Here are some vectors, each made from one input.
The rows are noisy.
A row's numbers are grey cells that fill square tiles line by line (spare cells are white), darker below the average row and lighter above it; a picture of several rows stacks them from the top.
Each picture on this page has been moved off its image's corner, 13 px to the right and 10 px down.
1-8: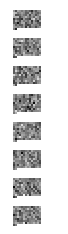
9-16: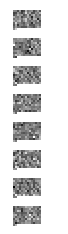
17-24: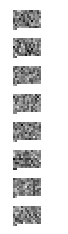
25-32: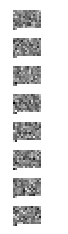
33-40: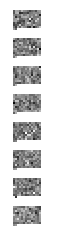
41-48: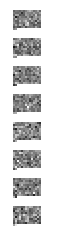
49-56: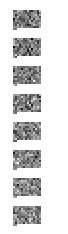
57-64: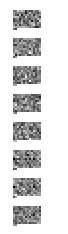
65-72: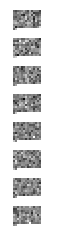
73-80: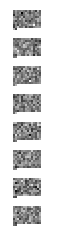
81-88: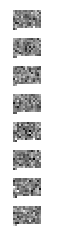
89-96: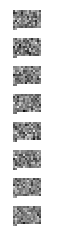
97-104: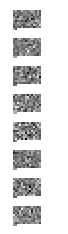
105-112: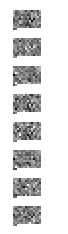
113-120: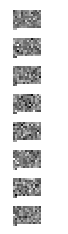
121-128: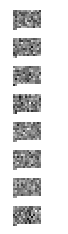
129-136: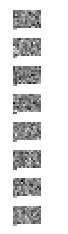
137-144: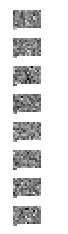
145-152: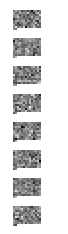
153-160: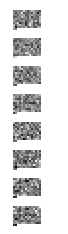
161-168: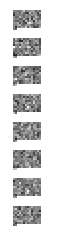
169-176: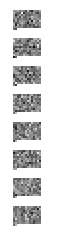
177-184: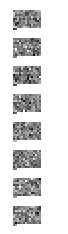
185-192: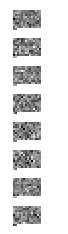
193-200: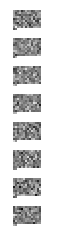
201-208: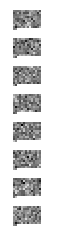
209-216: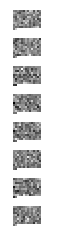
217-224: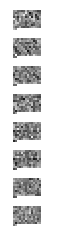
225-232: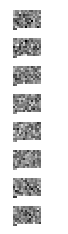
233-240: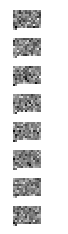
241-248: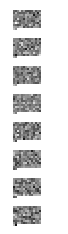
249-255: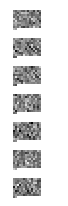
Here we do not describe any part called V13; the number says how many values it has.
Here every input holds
a node of an 11-node tree and a value of V13, together with either a point on a 10-point circle, or one of 8 labels.
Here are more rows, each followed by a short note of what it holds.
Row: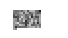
one of 8 labels, a node of an 11-node tree and a value of V13
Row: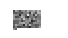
one of 8 labels, a node of an 11-node tree and a value of V13
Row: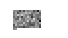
one of 8 labels, a node of an 11-node tree and a value of V13
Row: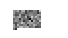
a point on a 10-point circle, a node of an 11-node tree and a value of V13
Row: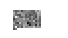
a point on a 10-point circle, a node of an 11-node tree and a value of V13
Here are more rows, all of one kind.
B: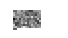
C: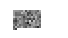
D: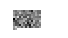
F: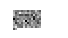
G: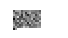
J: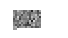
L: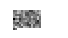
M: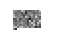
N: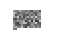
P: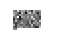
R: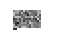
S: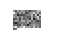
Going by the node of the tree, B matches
D, J, L and N.
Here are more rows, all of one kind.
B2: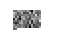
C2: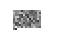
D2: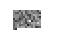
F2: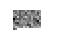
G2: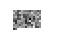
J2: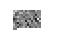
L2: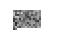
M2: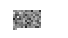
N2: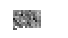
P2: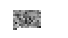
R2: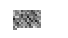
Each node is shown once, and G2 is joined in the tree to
B2 and D2.
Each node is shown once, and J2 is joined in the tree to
B2.
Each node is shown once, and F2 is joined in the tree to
M2 and N2.
